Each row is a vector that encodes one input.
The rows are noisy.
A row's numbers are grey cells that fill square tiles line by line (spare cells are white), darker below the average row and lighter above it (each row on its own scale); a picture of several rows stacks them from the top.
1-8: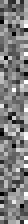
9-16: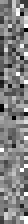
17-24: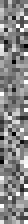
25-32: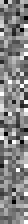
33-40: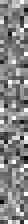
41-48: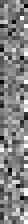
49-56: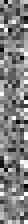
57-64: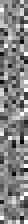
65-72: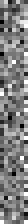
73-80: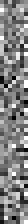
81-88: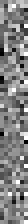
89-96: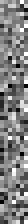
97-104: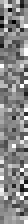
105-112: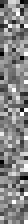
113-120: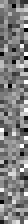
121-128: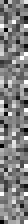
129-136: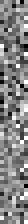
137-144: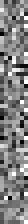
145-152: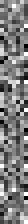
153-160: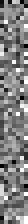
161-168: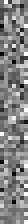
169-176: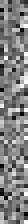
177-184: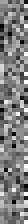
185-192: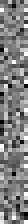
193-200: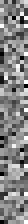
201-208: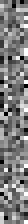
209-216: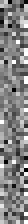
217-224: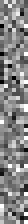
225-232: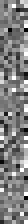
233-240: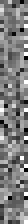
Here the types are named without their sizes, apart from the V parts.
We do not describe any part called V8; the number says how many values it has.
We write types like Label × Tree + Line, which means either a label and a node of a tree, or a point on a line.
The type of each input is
List(Line) × V8.
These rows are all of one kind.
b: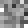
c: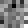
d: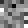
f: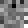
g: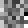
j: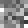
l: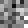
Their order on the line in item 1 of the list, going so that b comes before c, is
g, j, b, d, f, c, l.
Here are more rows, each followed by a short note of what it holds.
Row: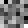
a value of V8, together with the empty list
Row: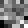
a value of V8, together with a list of two items
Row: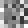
a value of V8, together with a list of one item
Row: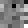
a value of V8, together with a list of one item
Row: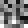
a value of V8, together with the empty list
